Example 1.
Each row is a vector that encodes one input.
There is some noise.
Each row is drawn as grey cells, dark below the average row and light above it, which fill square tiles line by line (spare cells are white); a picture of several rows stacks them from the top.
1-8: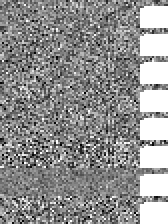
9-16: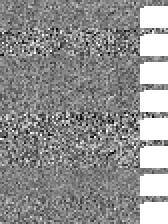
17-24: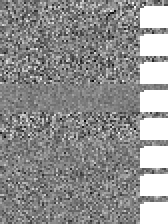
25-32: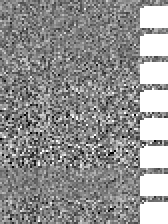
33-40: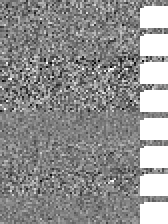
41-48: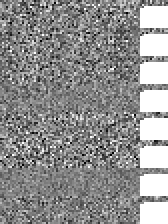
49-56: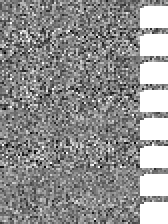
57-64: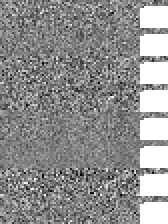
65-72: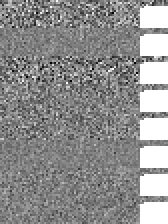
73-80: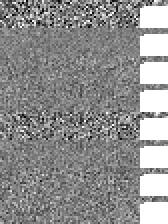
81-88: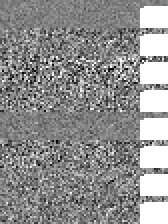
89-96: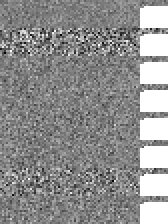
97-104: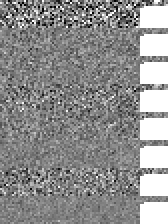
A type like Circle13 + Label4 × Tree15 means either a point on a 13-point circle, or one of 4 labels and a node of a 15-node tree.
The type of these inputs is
Label4 × Tree7 × (Tree8 + Unit).
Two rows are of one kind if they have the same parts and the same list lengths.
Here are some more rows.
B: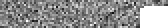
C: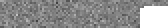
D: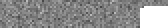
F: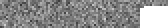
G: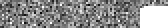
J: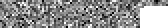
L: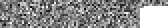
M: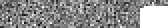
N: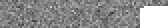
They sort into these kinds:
B, C, D, F, J, N
G, L, M

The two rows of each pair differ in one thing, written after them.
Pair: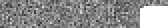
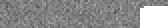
the node of the tree
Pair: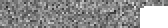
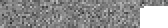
the node of the tree
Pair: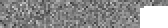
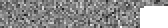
the node of the tree
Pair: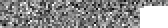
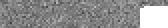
the label
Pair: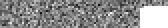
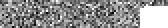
the node of the tree
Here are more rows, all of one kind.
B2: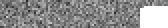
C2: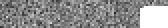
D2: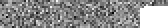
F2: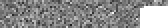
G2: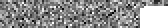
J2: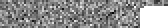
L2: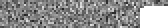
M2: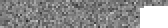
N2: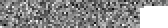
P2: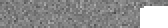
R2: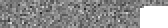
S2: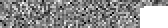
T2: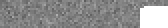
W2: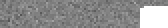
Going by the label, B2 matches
C2, G2, T2 and W2.
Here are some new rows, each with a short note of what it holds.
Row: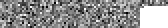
one of 4 labels, a node of a 7-node tree and a node of an 8-node tree
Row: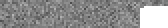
one of 4 labels and a node of a 7-node tree
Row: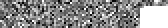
one of 4 labels and a node of a 7-node tree
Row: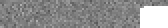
one of 4 labels and a node of a 7-node tree
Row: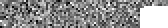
one of 4 labels, a node of a 7-node tree and a node of an 8-node tree
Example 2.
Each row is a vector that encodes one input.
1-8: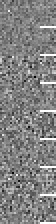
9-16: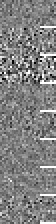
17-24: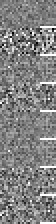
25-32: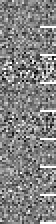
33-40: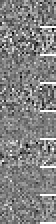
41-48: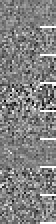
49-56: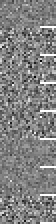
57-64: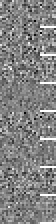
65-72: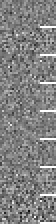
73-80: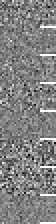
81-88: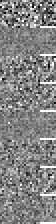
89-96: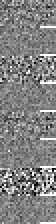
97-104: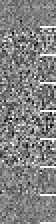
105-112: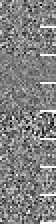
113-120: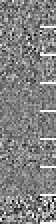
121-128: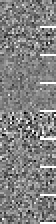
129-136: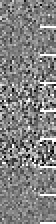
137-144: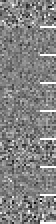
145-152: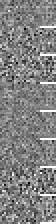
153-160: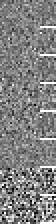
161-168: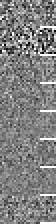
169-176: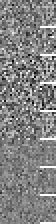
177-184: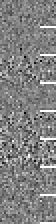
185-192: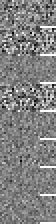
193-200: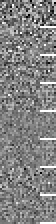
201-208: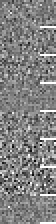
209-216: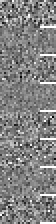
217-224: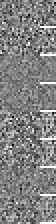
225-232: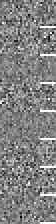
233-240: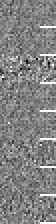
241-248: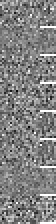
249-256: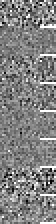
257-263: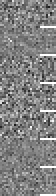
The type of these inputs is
Bool × Bool × Bool × Bool + Circle5 + Line19.
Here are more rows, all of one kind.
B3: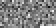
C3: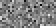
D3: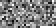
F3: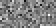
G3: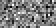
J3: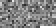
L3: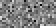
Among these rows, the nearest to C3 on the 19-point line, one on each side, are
F3 and L3.
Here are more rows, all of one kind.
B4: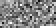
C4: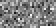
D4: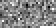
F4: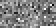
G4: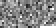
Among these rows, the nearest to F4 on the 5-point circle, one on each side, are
B4 and C4.
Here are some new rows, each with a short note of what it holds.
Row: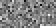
a point on a 19-point line
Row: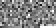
a point on a 19-point line
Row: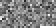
a point on a 19-point line
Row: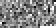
a point on a 5-point circle
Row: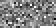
a point on a 5-point circle
